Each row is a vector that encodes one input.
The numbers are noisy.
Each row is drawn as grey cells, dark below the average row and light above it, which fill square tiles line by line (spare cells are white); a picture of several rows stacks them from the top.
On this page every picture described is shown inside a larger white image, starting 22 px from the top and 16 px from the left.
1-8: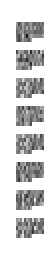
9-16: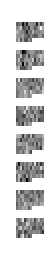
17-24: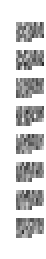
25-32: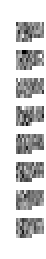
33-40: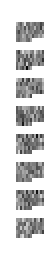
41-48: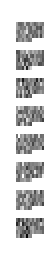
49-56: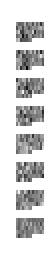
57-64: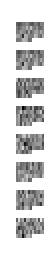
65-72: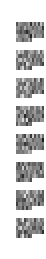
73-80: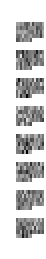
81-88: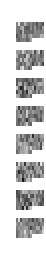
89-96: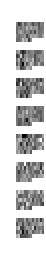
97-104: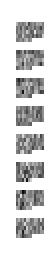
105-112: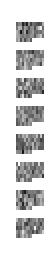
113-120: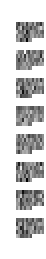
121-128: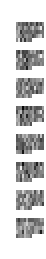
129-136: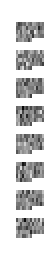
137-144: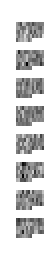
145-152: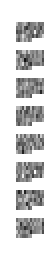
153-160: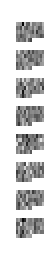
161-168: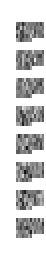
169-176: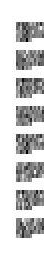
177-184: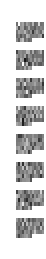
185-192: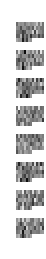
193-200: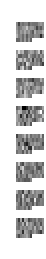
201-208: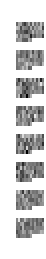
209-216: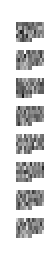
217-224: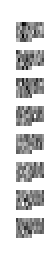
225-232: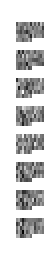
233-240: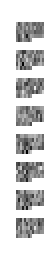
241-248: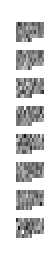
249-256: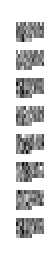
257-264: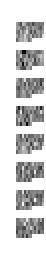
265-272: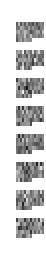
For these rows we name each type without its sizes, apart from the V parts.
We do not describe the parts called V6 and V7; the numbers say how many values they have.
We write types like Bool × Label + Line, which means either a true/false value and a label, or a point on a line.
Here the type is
Bool × Circle × Circle + List(V7) × V6.
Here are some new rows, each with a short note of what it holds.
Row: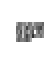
a value of V6, together with a list of two items
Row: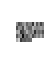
a point on each of two circles and a true/false value
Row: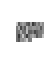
a value of V6, together with a list of one item
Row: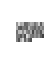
a value of V6, together with the empty list
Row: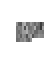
a value of V6, together with a list of two items
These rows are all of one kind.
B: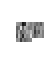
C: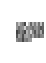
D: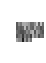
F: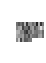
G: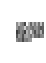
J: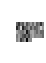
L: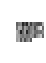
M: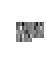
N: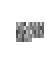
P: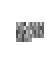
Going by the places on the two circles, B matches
C, G, N and P.
